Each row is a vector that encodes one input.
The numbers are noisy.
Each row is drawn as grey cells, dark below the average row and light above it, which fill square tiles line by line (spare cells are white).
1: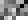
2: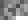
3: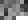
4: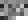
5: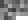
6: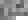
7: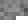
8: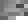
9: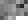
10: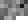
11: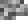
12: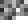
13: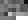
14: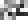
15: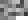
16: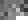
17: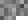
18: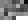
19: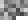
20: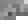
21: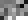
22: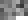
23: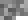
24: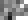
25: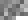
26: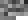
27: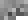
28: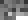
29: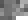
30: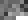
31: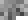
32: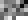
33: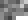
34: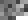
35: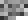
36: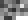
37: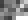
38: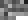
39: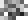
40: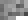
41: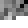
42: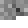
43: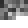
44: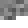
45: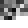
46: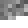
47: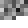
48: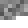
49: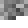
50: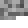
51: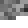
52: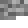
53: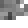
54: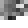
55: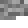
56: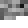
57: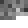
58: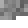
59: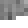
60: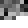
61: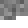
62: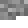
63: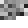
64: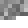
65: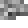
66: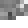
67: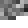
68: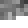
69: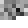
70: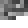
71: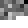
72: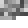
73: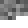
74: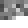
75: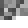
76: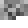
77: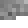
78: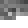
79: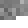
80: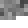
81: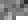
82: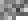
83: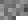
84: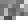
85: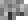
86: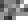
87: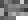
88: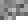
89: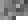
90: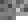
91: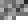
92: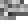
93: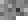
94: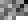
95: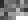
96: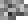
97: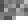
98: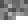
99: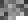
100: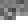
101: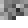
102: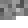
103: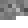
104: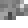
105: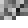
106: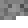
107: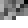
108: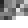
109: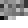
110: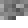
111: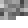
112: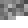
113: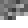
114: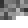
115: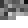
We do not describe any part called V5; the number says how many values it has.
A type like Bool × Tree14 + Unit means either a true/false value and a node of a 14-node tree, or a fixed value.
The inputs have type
List2(Bool × V5).
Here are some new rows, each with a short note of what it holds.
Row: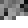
a list of two items
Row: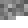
a list of one item
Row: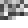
the empty list
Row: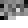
the empty list
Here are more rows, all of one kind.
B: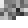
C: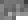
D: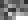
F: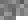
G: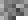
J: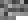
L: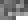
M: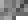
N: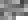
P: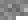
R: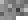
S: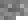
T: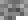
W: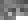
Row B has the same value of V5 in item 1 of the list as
D, R and T.
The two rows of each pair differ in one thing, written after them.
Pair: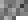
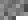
the true/false value in item 2 of the list
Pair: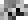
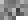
the true/false value in item 2 of the list
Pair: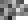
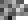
the true/false value in item 2 of the list
